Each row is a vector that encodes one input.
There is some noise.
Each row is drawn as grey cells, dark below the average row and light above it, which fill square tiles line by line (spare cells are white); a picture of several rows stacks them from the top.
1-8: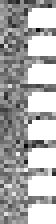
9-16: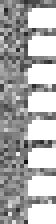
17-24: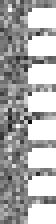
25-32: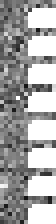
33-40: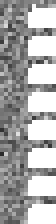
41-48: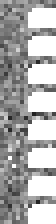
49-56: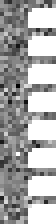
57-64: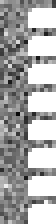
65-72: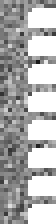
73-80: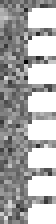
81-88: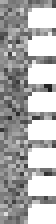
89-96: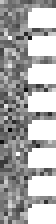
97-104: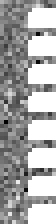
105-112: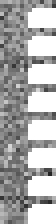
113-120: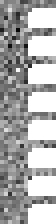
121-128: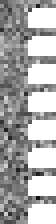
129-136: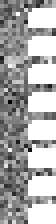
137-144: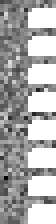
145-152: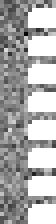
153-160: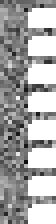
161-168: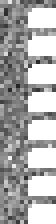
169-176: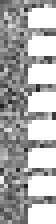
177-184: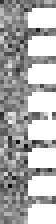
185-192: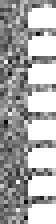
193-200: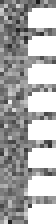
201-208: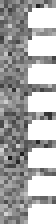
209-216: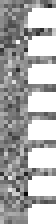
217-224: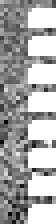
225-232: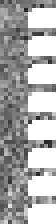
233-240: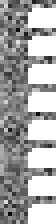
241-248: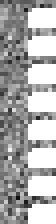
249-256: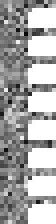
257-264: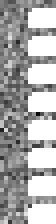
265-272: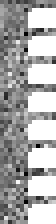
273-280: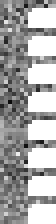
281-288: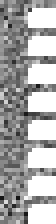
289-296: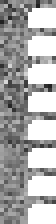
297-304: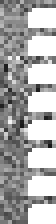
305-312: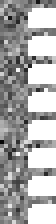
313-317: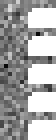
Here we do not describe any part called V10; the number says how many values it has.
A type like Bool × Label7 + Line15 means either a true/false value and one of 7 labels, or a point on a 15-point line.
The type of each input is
((Bool × Circle6 + Unit) × V10 + Label7) × Line9.
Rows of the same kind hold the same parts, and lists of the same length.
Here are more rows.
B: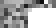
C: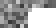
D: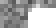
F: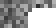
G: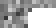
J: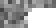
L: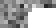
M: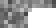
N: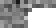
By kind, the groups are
B
C, D, F, J, M
G, L, N

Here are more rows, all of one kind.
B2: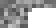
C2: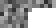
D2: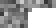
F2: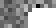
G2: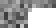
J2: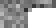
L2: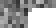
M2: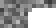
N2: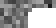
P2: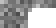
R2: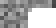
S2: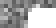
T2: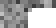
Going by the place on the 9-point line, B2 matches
C2, D2, M2 and N2.
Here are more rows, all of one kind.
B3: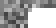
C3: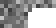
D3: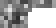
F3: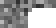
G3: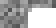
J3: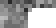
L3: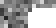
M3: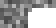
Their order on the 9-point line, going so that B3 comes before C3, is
L3, D3, B3, G3, J3, F3, M3, C3.
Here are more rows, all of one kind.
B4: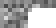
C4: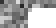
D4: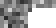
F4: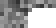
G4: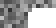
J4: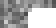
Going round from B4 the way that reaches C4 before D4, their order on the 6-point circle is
B4, J4, F4, G4, C4, D4.
